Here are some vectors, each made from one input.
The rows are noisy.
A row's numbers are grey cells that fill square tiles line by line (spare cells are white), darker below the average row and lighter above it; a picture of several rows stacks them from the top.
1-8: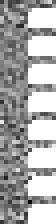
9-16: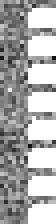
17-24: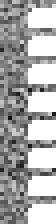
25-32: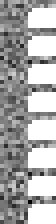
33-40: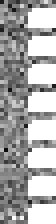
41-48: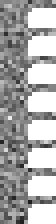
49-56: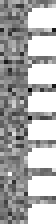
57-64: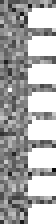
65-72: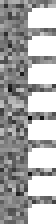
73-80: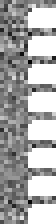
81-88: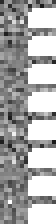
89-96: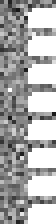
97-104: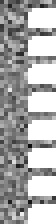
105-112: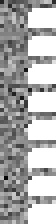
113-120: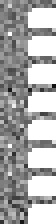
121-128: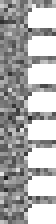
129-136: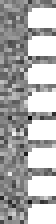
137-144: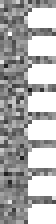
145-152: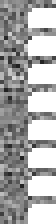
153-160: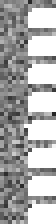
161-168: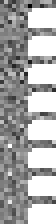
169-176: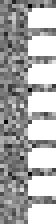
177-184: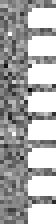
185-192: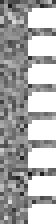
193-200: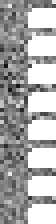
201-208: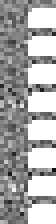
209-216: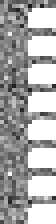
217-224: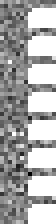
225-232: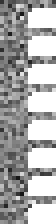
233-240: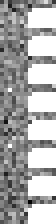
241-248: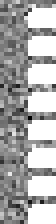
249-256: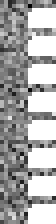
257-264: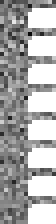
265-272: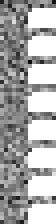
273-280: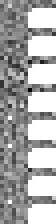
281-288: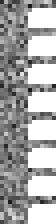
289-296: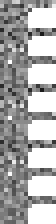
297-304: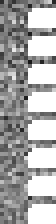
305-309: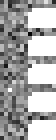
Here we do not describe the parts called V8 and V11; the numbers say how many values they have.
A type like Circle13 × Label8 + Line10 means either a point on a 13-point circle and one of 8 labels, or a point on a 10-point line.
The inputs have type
Label10 × V11 + Line6 × (Line6 + V8).
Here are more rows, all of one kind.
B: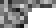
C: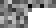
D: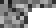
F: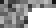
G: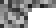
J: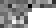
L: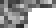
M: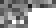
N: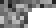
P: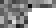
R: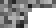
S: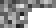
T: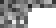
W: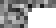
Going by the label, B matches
L, P, R and S.
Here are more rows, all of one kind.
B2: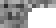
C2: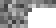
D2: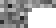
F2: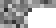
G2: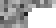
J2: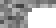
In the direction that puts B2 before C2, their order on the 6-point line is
D2, B2, J2, C2, F2, G2.
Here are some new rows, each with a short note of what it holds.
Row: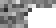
a point on a 6-point line and a value of V8
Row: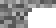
a point on a 6-point line and a value of V8
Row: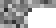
a point on a 6-point line and a value of V8
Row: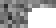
a point on a 6-point line and a value of V8
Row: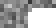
a point on each of two 6-point lines
